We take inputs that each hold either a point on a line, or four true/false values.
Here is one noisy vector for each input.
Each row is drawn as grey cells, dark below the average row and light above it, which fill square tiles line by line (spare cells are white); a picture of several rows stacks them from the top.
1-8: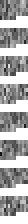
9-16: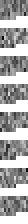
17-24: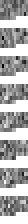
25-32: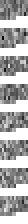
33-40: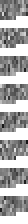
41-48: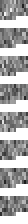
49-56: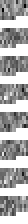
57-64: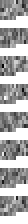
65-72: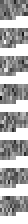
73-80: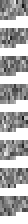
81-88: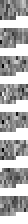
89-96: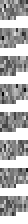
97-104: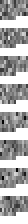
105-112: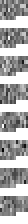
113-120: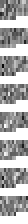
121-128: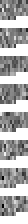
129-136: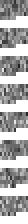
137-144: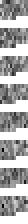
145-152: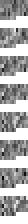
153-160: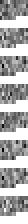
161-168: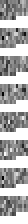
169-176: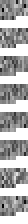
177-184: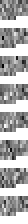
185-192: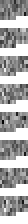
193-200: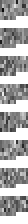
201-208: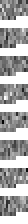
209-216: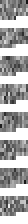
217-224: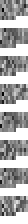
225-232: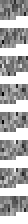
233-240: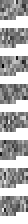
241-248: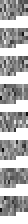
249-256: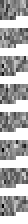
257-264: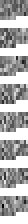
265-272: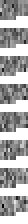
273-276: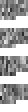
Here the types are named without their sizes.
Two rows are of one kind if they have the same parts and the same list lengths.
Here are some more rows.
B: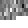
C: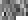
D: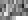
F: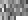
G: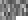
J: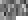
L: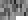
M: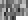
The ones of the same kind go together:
B, D, F
C, G, J, L, M

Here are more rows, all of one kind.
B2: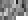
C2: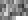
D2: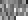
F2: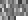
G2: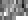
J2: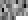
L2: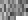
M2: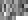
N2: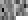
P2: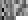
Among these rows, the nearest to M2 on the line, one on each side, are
C2 and L2.
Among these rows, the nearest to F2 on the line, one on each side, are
D2 and L2.
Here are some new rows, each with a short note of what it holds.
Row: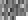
four true/false values
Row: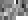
a point on a line
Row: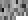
a point on a line
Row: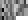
a point on a line
